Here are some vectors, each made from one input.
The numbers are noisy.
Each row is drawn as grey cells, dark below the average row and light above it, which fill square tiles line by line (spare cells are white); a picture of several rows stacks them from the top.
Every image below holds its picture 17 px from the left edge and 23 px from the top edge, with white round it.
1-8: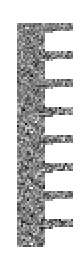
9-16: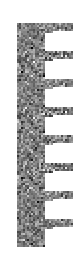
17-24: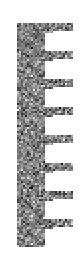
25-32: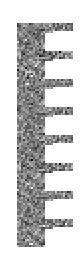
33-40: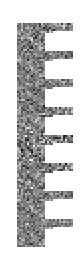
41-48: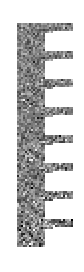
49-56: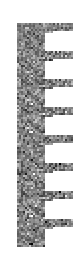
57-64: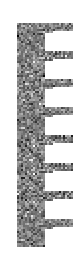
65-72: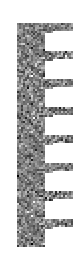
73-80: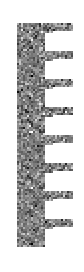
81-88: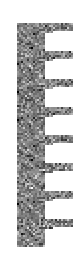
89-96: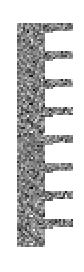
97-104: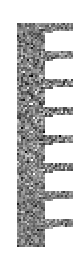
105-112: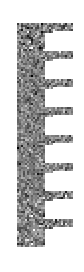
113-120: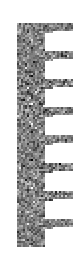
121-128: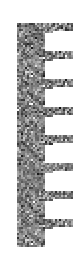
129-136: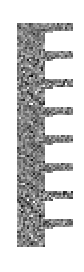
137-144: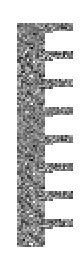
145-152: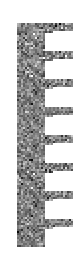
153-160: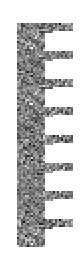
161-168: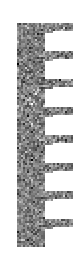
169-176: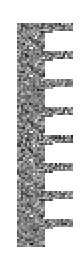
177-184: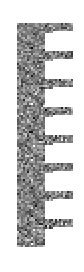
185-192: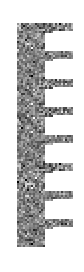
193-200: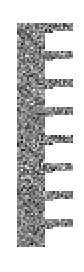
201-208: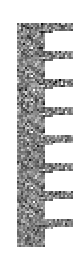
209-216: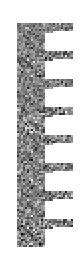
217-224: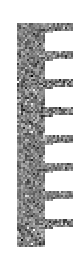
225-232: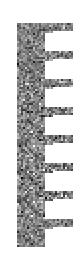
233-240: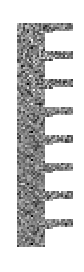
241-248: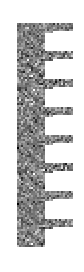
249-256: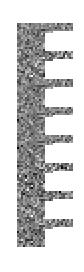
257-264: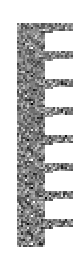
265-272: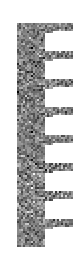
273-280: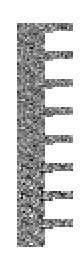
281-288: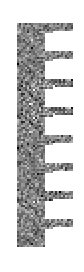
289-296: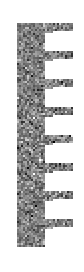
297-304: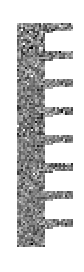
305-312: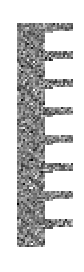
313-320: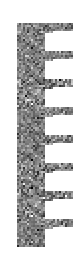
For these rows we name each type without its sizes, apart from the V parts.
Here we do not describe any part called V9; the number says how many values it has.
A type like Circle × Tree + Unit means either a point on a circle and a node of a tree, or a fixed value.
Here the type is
List(Line × Line) + Tree × V9.
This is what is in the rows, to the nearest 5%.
About 60% of them hold a node of a tree and a value of V9. The rest are lists of items, each a point on each of two lines.
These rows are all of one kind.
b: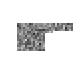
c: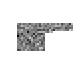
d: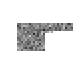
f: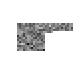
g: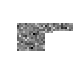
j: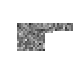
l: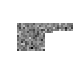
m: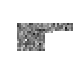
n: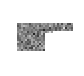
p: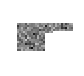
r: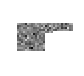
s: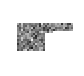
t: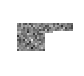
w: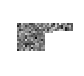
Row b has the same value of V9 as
d, j, m and n.
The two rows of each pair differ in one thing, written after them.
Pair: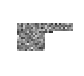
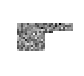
the place on one of the two lines in item 1 of the list
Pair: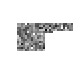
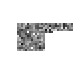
the place on one of the two lines in item 1 of the list
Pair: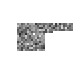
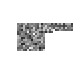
the place on one of the two lines in item 2 of the list
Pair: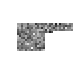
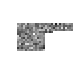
the place on one of the two lines in item 1 of the list
